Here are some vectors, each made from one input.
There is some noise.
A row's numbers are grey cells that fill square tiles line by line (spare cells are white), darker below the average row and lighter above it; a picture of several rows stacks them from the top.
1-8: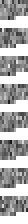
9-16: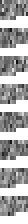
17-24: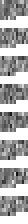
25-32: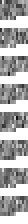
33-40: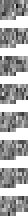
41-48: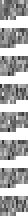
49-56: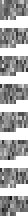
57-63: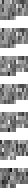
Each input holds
either a point on a 9-point line, or a node of a 9-node tree.
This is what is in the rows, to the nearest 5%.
About 50% of them hold a point on a 9-point line. The rest hold a node of a 9-node tree.
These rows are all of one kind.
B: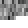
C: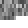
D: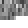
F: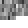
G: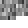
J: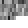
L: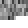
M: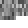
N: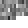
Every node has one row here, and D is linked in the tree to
C and F.
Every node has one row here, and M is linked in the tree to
C.
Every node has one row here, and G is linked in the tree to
F and N.
